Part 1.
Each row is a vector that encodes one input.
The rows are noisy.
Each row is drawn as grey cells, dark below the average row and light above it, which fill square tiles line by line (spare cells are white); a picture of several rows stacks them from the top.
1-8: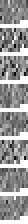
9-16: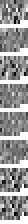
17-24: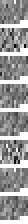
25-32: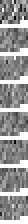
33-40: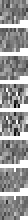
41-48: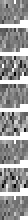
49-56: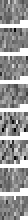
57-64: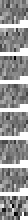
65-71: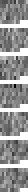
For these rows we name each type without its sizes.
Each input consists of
either a label, or three true/false values.
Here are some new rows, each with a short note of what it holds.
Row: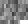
three true/false values
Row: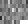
three true/false values
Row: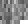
three true/false values
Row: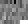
three true/false values
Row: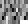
a label
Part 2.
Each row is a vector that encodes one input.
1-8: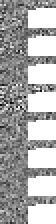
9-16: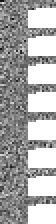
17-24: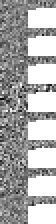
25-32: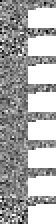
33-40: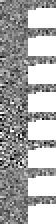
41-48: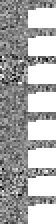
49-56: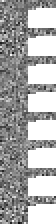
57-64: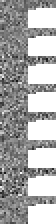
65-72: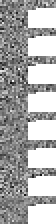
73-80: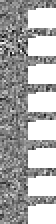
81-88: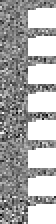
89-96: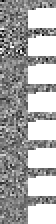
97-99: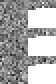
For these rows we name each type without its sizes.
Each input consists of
either a point on a circle, or a point on a line.
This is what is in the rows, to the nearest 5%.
About 55% of them hold a point on a circle. The rest hold a point on a line.
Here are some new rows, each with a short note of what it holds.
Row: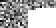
a point on a circle
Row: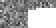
a point on a line
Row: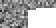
a point on a circle
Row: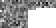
a point on a line
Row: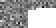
a point on a line
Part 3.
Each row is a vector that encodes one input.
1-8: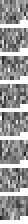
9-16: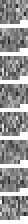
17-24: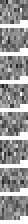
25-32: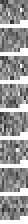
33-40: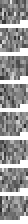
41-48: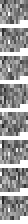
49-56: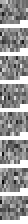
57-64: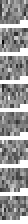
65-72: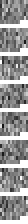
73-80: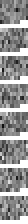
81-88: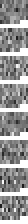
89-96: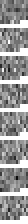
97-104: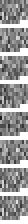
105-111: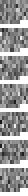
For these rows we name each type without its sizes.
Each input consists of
a label, together with either a fixed value, or three true/false values.
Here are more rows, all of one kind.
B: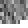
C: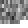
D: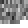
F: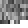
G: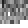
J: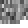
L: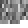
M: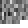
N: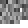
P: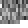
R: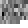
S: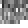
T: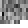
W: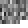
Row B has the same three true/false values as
C, D and J.
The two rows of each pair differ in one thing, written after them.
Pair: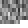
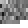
the label
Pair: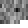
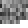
the label
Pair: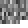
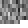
the label
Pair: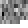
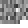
the label
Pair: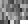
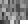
one of the three true/false values
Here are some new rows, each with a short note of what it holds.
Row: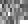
a label
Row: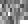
a label
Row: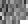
a label and three true/false values
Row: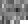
a label and three true/false values
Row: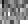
a label and three true/false values
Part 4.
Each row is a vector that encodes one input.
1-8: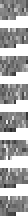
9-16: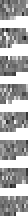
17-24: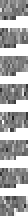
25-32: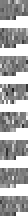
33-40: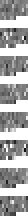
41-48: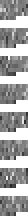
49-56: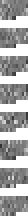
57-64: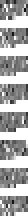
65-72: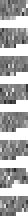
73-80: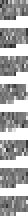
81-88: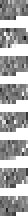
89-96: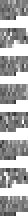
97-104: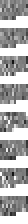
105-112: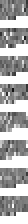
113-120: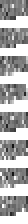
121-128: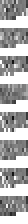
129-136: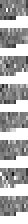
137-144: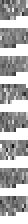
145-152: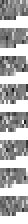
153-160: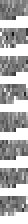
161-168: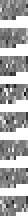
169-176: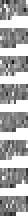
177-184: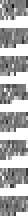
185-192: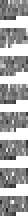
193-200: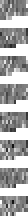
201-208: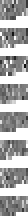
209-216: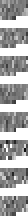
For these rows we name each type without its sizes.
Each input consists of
a point on a line, together with either a point on a circle, or a fixed value.
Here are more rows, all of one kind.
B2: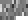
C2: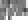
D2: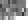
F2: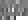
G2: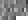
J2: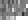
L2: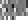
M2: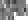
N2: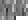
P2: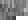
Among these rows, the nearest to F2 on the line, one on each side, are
J2 and N2.
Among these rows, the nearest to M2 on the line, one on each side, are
C2 and D2.
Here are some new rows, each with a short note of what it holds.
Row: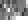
a point on a circle and a point on a line
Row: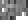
a point on a line
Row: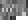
a point on a line
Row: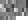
a point on a circle and a point on a line
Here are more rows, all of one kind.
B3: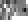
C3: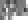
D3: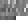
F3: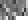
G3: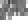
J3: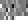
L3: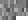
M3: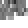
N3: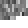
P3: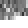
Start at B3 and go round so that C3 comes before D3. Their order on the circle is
B3, N3, J3, F3, M3, C3, D3, G3, L3, P3.
